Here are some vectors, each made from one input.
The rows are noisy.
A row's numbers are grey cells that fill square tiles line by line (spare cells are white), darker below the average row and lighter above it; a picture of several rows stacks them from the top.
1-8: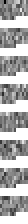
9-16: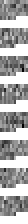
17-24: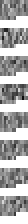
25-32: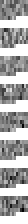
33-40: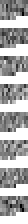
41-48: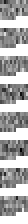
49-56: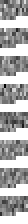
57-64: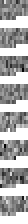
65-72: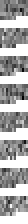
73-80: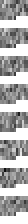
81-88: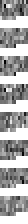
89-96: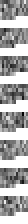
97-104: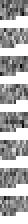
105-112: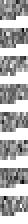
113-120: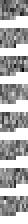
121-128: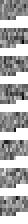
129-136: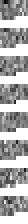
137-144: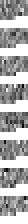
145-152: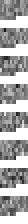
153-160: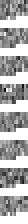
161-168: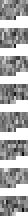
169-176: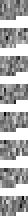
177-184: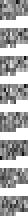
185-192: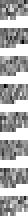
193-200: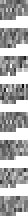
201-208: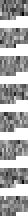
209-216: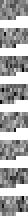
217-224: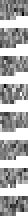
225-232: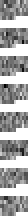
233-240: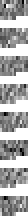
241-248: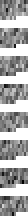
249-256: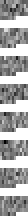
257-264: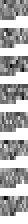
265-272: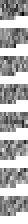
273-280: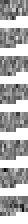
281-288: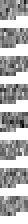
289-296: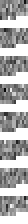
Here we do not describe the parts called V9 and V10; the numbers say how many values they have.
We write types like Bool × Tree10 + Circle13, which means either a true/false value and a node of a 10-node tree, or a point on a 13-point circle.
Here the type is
Bool × Label6 × Label6 × V9 × V10.
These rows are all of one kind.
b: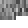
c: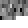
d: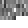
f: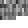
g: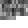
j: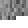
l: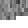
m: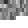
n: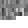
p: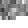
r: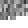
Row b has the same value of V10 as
c and m.
